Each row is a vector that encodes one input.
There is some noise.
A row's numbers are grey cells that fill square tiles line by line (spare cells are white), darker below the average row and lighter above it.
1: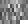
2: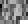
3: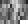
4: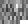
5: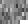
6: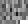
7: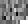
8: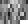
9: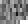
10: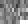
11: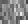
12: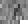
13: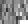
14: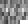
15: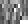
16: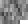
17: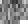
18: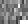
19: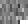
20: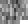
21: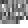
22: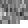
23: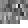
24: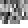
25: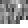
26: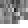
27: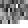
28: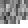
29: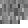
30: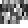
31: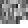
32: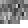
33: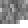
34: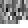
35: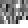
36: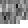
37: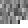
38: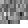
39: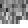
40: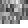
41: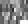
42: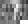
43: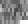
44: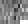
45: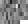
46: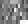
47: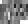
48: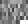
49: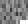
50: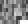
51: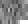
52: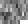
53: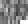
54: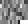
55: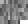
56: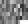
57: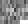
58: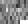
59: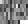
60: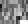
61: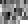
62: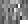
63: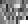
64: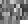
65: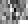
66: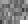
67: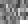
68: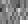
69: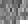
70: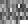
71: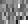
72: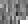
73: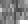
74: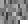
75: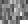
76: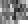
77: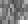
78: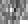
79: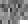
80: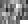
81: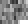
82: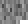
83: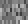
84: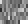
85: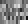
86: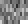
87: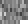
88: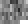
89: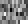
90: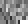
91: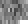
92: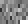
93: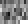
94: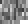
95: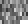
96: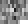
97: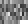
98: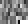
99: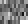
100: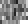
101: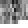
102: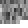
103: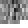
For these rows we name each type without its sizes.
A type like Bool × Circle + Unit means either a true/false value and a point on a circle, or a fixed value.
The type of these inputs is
(Label + Tree) × Tree.
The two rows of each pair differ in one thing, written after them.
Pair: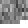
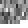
the label
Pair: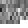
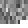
the node of the tree
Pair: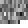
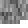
the node of the tree
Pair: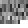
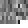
the node of the tree
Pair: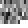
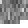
the node of the tree
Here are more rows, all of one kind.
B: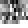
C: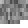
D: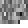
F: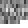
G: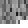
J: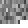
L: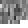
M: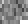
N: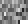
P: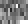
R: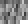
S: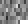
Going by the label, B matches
C and D.
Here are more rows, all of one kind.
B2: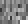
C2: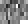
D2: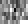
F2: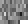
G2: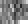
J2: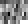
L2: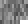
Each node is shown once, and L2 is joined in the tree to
B2 and G2.
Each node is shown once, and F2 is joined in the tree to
C2.
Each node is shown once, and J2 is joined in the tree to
B2 and D2.
